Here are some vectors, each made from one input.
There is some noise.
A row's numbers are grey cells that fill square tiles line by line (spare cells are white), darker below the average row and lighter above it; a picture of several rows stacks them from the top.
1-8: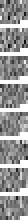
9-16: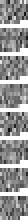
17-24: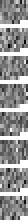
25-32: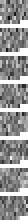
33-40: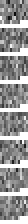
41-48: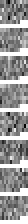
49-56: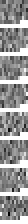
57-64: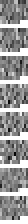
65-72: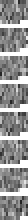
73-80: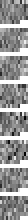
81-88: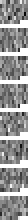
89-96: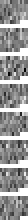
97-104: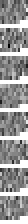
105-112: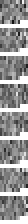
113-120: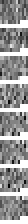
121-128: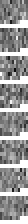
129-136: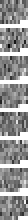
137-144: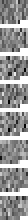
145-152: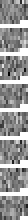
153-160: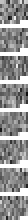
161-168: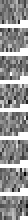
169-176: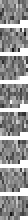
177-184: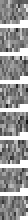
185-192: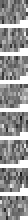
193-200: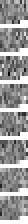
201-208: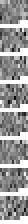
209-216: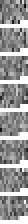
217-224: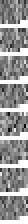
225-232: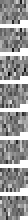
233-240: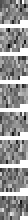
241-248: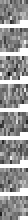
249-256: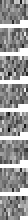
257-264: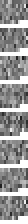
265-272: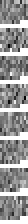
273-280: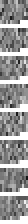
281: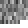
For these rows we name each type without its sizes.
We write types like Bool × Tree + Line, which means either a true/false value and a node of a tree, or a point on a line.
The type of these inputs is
Bool × (Circle + Unit) × Label × Line.
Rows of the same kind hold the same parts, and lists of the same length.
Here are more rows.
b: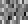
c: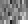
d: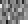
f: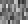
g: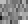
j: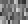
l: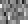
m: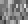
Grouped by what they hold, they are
b, d, f, g, j, l, m
c

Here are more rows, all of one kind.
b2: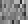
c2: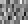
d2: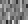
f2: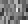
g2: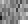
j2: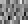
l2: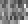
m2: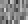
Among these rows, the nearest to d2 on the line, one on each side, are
c2 and f2.
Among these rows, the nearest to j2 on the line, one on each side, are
f2 and g2.
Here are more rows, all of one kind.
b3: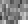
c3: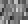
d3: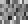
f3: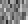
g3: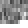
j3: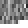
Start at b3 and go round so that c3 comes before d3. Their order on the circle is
b3, g3, c3, j3, d3, f3.
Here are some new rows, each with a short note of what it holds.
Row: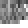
a point on a circle, a label, a point on a line and a true/false value
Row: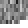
a point on a circle, a label, a point on a line and a true/false value
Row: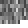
a label, a point on a line and a true/false value
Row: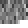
a label, a point on a line and a true/false value
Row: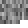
a point on a circle, a label, a point on a line and a true/false value
